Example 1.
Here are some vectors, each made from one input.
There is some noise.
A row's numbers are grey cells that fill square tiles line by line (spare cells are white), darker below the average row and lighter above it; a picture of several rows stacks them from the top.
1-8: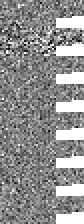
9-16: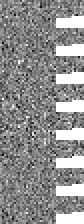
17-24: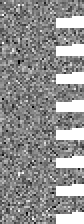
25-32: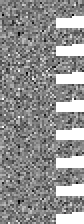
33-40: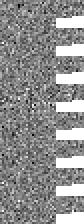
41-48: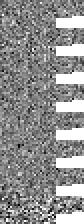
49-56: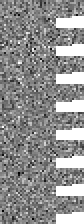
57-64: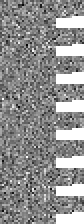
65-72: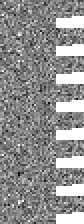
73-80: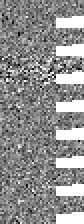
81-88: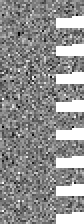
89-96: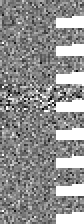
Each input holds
a list of up to two points on a 6-point circle.
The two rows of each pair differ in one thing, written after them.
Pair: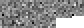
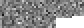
the place on the 6-point circle in item 2 of the list
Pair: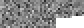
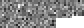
the place on the 6-point circle in item 1 of the list
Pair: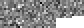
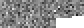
the place on the 6-point circle in item 1 of the list
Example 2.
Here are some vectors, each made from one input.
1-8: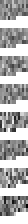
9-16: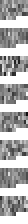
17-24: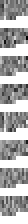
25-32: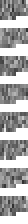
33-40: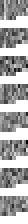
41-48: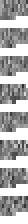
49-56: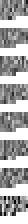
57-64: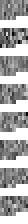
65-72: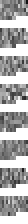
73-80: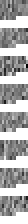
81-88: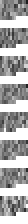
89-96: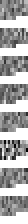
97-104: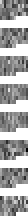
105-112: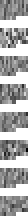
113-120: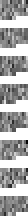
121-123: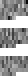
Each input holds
a list of up to two points on an 8-point circle.
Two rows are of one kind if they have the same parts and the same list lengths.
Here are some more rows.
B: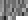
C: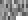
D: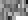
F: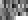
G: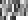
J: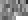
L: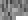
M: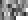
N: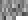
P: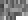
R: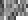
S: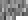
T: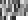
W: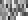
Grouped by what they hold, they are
B, C, D, F, J, L, N, S, W
G, T
M, P, R

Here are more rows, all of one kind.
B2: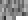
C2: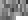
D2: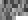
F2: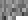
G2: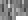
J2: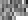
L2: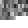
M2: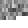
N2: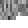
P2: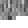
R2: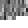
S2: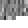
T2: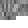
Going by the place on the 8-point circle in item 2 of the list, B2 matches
R2 and S2.
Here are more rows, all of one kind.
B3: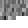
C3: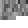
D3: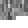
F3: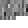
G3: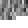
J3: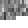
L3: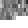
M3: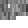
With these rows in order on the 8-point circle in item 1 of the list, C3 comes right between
B3 and L3.
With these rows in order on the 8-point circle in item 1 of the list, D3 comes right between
G3 and M3.
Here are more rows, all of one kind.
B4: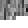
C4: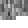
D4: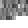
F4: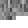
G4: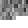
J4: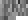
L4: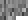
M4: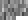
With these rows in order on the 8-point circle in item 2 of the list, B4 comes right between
C4 and G4.
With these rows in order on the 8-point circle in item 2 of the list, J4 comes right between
D4 and G4.
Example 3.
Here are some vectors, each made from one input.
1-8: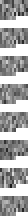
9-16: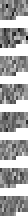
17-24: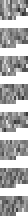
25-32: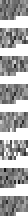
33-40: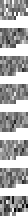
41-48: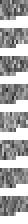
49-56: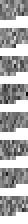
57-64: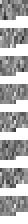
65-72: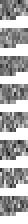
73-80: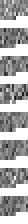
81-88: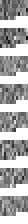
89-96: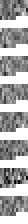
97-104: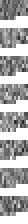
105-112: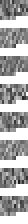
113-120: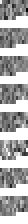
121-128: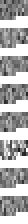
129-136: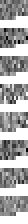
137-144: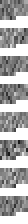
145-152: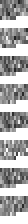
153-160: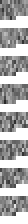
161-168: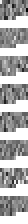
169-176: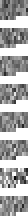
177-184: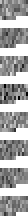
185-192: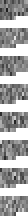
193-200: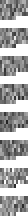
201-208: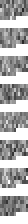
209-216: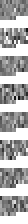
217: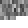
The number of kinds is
2.
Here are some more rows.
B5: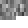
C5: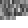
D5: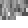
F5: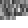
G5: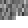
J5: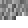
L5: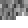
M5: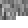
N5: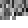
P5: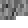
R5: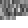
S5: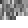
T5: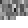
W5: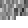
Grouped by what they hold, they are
B5, D5, G5, J5, L5, M5, P5, S5
C5, F5, N5, R5, T5, W5

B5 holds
a point on an 8-point circle and a true/false value.
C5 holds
a true/false value.
